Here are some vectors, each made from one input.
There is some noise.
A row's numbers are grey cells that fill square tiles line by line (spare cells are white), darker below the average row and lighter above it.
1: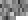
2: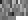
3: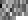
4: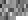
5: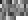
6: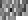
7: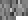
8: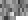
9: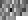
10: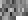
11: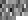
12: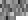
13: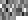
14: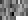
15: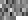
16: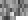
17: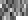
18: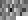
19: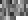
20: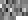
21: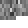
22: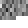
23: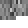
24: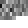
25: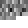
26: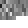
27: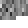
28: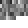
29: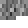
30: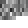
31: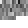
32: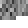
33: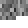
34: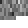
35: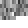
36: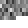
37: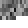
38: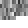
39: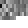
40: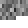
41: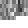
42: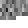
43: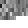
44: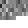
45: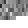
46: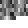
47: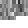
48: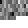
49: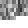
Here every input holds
a point on a 6-point line and a true/false value.
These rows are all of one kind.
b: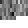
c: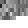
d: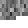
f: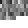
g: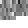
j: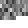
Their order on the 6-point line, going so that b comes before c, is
f, b, c, d, g, j.
